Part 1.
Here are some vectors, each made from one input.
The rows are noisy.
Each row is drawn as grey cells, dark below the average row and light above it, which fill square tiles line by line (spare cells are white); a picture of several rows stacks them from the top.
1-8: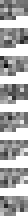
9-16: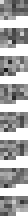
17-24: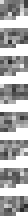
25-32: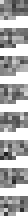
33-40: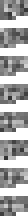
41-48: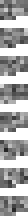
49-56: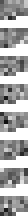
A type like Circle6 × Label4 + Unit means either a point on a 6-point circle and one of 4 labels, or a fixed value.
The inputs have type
Line5 × Line6.
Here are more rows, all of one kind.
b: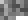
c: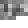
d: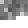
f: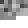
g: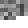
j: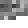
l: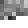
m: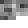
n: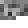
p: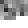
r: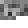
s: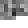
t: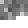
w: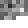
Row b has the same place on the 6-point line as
g, n and r.
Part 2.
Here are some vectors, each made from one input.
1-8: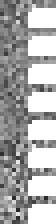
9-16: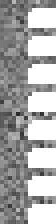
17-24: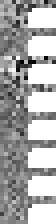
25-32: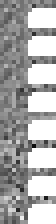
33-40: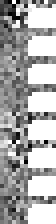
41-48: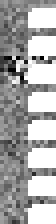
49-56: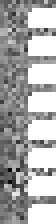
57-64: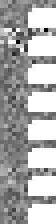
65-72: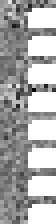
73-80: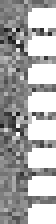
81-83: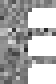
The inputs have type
Circle9.
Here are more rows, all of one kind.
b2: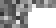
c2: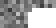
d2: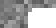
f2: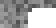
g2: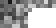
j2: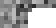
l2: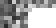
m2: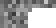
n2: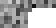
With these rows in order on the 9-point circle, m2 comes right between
c2 and f2.
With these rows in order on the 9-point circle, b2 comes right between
c2 and l2.
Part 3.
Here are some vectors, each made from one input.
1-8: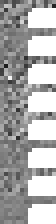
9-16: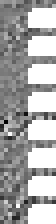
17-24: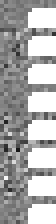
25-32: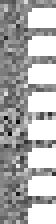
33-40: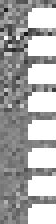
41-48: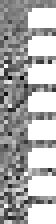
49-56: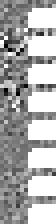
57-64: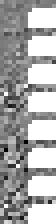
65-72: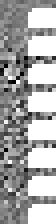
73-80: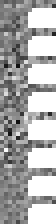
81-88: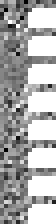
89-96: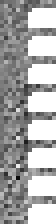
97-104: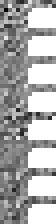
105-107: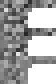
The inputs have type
Line6.
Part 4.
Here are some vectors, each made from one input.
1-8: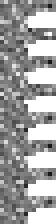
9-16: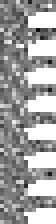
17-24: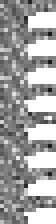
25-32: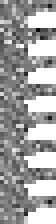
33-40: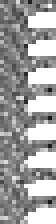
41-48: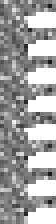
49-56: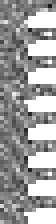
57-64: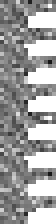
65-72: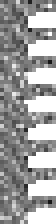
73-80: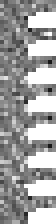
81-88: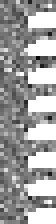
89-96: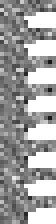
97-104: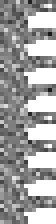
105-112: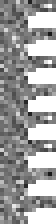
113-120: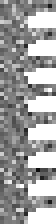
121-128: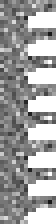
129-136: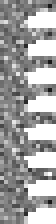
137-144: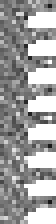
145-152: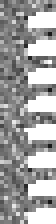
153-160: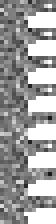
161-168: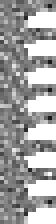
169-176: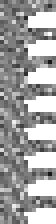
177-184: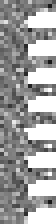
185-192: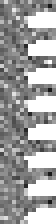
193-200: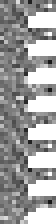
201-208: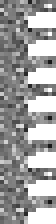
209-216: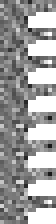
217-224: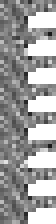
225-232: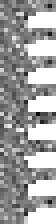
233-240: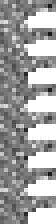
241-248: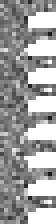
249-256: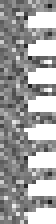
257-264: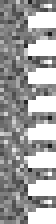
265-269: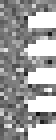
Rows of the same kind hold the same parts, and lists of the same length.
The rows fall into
2 kinds.
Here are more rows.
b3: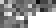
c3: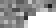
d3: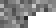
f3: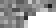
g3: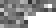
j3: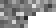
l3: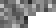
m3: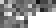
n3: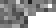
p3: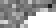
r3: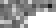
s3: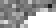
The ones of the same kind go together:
b3, m3
c3, d3, f3, g3, j3, l3, n3, p3, r3, s3

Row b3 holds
a fixed value.
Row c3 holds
a point on a 13-point circle.
